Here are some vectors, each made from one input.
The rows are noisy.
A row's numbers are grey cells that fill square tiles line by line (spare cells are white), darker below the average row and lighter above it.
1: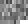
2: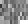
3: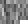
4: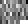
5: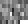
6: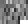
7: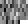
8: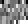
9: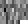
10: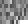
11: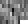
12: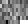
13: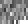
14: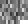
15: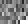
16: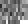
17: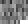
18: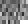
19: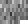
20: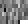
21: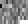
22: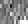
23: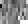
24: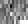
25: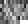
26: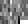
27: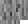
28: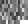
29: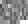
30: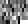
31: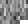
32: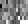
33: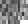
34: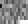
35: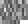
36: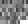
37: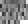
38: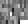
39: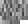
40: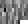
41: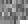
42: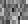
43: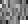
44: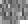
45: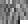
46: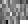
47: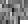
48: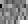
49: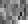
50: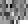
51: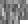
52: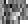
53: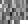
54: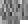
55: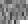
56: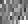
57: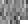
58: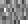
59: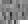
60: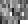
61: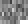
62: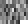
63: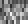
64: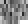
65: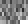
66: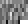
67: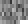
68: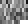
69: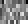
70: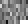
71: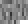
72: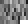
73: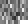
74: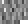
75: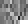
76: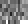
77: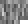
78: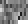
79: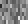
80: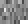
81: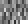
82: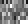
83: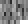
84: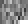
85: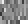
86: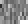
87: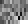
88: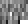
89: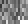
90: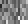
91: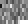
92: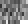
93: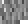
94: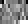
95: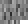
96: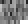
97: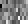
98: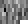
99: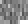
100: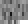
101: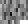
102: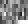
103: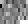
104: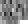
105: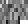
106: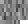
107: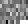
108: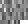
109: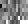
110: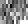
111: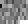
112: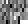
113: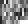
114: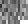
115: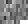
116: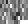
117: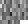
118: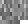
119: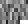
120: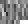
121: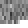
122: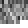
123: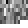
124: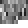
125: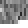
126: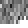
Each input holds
either a point on a 10-point circle, or a node of a 12-node tree.
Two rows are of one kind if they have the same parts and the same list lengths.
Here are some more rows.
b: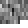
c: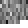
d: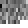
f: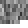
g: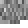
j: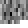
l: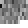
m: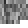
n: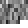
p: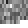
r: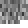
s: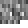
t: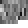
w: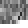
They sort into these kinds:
b, c, f, m, n, s, t, w
d, g, j, l, p, r

